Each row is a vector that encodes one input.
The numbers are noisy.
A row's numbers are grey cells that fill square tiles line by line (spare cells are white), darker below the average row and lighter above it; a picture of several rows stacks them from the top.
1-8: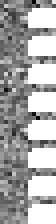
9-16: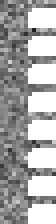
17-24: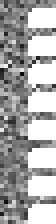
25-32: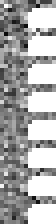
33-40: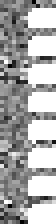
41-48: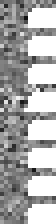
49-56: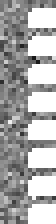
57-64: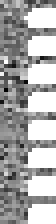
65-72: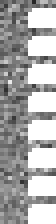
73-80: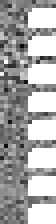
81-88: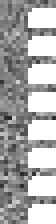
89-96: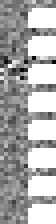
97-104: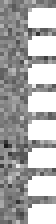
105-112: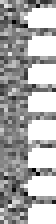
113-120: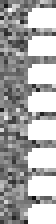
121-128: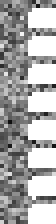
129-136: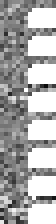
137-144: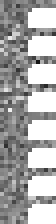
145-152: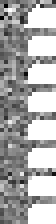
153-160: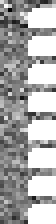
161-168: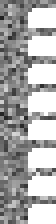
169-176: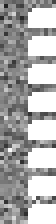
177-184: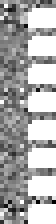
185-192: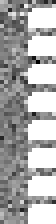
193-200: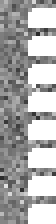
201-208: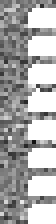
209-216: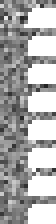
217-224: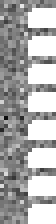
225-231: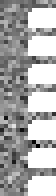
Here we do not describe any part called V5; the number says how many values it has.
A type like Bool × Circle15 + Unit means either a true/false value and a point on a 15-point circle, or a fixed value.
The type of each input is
Bool × Bool × Bool × V5 + List3(Line6).
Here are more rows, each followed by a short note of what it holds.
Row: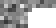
three true/false values and a value of V5
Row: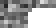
a list of two items
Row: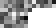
a list of three items
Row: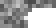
a list of one item
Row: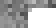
three true/false values and a value of V5
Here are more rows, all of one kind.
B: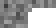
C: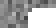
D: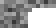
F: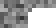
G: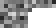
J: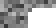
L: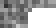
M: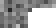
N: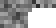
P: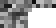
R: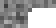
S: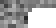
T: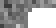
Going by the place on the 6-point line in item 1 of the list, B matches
D, N and R.
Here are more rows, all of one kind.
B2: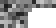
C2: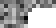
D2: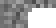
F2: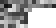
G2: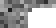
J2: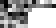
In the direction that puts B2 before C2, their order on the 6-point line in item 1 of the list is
G2, J2, B2, D2, F2, C2.
